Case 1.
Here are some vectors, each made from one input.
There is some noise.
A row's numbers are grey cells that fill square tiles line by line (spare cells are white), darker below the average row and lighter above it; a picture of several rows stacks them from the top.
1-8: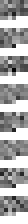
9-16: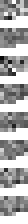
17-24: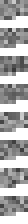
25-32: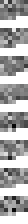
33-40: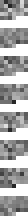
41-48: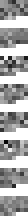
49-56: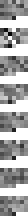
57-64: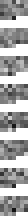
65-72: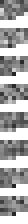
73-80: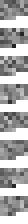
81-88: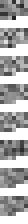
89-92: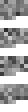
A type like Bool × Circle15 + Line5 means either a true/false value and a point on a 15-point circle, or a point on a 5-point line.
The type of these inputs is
Label5.
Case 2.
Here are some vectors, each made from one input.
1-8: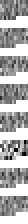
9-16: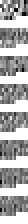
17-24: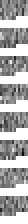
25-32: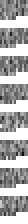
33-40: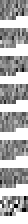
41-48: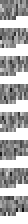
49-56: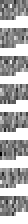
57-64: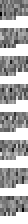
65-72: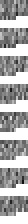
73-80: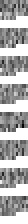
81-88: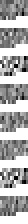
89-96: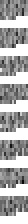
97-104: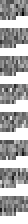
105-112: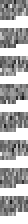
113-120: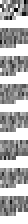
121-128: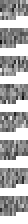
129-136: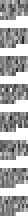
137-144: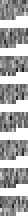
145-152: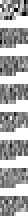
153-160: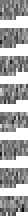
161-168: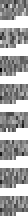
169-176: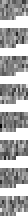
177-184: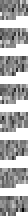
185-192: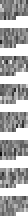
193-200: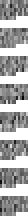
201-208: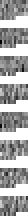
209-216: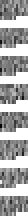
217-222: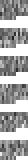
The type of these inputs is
Circle10 + Unit.
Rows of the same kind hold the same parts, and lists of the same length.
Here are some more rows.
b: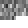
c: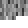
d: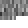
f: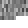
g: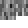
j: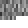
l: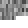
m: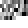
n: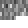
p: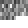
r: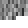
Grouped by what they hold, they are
b, c, d, f, g, j, l, n, p, r
m

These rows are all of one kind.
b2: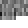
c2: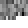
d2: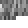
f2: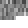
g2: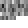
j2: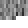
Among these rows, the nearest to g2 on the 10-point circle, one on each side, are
b2 and f2.
